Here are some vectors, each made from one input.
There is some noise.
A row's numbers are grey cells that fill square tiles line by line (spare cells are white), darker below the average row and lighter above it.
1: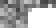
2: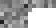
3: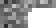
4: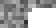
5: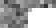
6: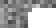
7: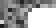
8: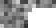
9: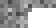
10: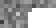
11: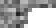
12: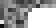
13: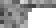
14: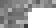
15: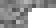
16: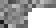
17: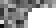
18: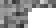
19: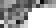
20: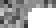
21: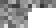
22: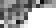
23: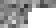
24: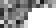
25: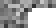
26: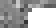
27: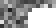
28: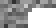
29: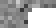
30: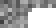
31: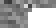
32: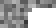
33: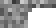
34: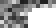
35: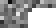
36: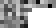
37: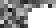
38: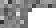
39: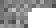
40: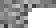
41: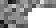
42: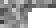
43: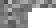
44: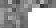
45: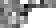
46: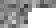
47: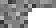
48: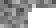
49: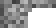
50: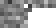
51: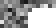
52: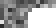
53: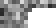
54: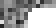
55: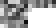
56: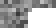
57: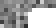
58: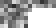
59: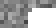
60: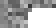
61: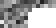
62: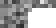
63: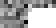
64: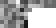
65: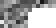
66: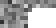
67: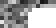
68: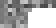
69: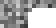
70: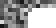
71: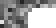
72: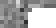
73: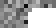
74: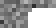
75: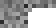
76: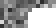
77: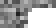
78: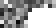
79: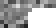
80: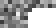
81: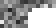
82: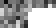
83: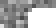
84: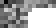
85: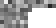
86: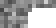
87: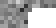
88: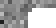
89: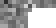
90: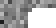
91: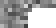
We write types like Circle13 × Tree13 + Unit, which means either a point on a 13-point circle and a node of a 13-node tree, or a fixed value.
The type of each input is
Label9 × (Tree8 + Unit) + Line5.
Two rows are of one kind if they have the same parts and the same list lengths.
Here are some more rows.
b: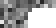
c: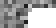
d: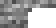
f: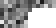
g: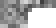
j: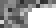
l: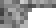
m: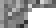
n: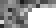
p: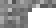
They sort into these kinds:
b, f, j, n
c, m
d, g, l, p

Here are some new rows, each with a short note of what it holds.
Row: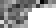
a point on a 5-point line
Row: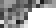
a point on a 5-point line
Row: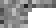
one of 9 labels
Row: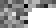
one of 9 labels
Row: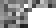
one of 9 labels and a node of an 8-node tree
